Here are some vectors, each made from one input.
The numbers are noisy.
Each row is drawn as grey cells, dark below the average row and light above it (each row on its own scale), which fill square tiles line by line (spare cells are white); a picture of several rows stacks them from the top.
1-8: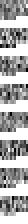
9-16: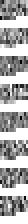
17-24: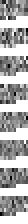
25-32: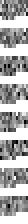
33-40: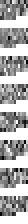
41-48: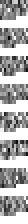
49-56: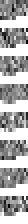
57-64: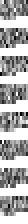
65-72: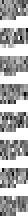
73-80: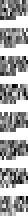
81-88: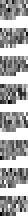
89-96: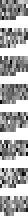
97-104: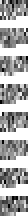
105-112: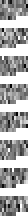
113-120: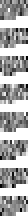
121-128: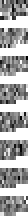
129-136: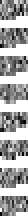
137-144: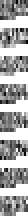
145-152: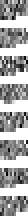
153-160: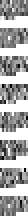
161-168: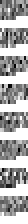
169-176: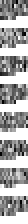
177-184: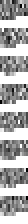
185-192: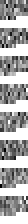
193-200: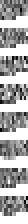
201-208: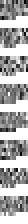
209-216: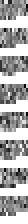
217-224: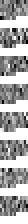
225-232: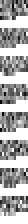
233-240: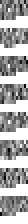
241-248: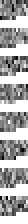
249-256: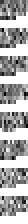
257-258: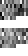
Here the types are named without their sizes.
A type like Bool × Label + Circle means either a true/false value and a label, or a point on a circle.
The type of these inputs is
List(Line).
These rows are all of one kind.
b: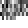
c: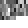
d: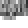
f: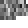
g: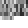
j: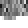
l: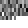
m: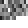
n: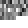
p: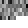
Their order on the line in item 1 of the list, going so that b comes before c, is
j, d, g, b, l, c, f, m, n, p.
